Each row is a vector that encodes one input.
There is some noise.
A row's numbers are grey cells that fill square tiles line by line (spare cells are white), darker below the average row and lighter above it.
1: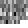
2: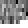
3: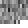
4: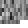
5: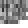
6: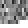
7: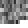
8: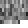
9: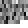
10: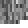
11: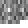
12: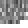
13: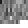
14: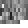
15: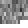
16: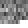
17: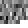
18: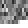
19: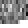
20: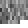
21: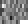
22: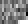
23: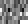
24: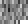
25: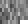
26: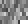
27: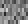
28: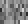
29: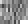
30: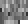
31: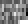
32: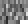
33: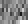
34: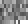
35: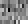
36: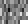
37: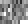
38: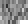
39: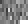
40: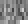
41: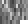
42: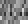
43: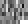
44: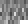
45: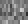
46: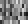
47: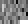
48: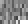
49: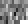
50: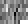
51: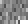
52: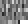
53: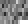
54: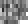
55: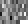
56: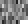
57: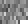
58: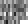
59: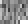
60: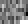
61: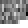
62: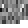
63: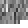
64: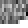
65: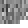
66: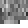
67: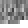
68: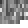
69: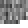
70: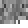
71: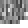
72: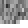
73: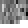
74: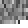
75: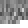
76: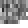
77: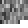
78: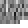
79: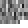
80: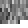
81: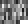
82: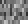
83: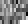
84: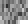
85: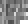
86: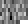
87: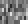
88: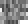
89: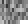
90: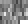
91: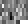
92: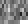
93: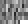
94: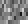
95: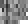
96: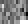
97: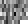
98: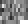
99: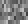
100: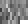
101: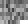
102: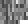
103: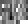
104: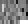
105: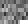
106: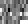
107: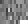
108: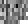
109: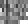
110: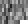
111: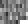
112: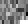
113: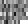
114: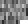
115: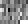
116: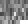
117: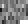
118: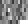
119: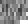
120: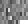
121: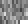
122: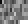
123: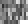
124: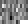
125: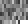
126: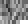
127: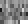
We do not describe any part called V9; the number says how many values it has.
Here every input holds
a value of V9, together with either a point on a 6-point line, or four true/false values.
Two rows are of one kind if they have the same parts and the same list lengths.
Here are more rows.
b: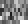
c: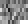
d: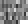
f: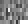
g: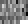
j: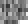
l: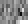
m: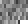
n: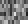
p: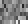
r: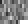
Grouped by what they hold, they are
b, g
c, d, f, j, l, m, n, p, r

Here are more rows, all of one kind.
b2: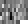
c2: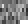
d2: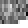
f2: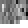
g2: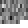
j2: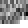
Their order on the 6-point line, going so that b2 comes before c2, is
g2, b2, c2, d2, j2, f2.
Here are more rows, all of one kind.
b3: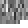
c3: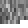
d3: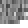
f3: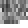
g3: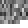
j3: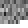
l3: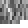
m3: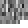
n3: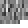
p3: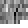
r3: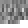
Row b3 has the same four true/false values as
m3, n3 and p3.
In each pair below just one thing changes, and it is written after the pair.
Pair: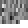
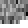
the place on the 6-point line
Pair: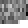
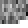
the value of V9
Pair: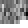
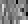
the value of V9
